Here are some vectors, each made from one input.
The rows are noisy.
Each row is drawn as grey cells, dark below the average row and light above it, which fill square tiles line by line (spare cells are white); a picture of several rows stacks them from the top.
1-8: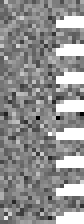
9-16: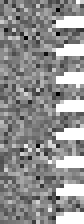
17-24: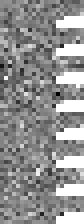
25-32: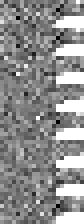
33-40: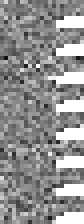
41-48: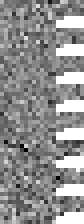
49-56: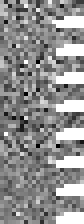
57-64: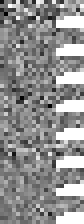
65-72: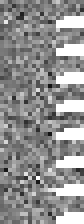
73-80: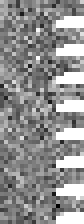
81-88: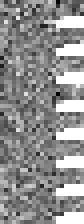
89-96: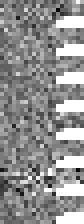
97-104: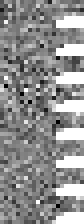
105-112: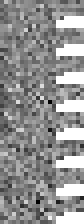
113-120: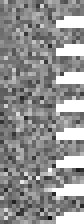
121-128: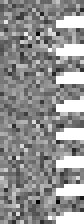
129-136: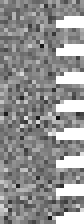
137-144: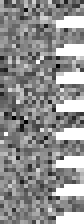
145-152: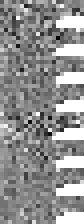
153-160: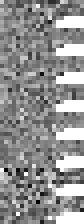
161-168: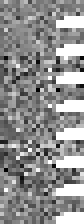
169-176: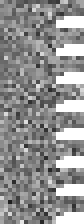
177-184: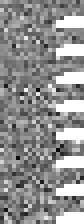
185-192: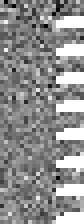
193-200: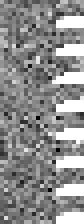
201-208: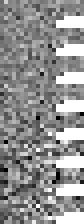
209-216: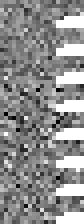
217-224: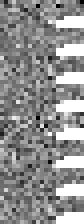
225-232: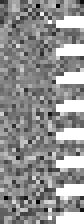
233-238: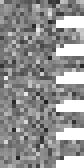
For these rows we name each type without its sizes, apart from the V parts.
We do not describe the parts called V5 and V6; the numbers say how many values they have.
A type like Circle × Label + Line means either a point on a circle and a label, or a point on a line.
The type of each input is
(Bool × Bool × Bool × Bool + V6) × (Line + V5).
